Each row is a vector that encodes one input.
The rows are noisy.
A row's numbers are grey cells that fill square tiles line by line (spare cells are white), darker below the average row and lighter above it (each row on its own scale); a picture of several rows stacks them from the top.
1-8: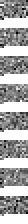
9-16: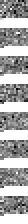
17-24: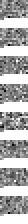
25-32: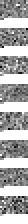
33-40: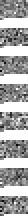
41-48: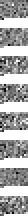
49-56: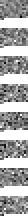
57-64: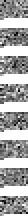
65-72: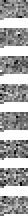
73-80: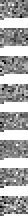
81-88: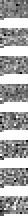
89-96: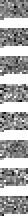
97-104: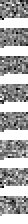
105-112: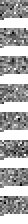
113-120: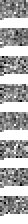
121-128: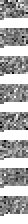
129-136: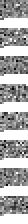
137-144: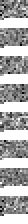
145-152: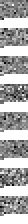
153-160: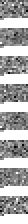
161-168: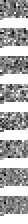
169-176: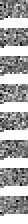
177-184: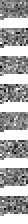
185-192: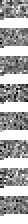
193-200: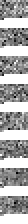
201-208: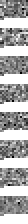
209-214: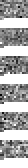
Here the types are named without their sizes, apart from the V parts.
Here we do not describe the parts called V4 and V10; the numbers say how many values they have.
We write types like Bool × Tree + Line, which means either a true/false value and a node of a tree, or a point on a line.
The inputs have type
Line × (Line + V10) + V4.
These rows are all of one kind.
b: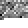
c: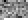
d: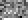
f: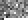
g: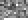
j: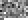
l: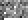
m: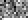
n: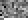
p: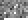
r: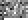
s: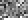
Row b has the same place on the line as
l, p and r.
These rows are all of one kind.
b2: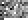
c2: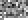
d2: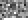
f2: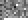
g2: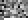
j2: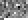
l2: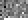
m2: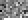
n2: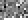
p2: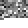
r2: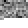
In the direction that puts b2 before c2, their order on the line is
j2, l2, n2, m2, f2, d2, r2, p2, g2, b2, c2.
